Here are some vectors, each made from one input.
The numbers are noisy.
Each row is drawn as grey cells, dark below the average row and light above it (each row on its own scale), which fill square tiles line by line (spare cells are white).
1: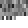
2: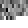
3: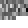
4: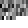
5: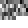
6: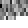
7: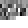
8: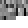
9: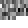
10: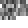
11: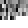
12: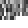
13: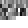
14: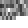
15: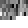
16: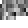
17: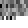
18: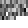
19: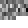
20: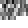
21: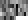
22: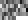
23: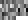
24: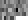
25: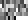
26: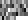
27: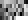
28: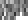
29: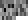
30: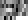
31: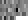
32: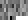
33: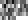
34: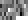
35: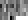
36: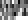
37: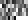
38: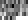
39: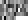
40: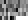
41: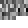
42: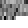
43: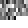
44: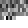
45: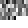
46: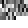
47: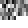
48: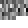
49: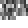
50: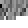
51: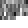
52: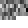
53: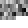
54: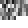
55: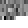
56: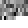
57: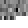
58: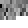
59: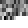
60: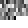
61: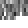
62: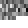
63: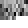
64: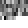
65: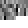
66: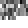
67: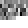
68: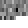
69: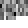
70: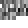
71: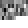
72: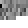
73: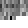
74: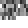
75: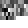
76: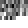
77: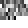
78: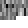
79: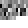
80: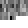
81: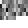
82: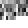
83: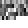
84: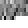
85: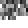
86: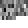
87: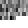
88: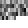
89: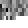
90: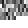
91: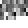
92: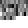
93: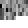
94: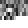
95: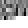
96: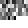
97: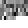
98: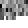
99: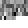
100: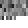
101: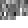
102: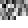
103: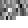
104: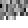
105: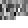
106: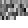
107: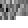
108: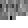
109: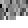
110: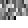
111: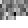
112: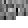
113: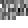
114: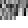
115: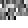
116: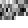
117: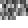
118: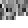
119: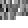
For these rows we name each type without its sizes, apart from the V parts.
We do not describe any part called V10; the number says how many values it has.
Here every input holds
either a point on a line, or three true/false values and a value of V10.
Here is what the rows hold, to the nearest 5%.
About 30% of them hold a point on a line. The rest hold three true/false values and a value of V10.
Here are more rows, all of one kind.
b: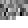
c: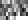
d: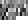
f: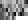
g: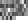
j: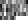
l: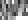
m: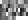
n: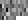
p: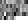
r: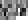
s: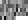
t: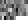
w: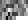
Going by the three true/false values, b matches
d, f, m and r.
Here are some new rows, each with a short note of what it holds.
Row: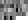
three true/false values and a value of V10
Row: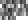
a point on a line
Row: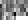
three true/false values and a value of V10
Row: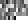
a point on a line
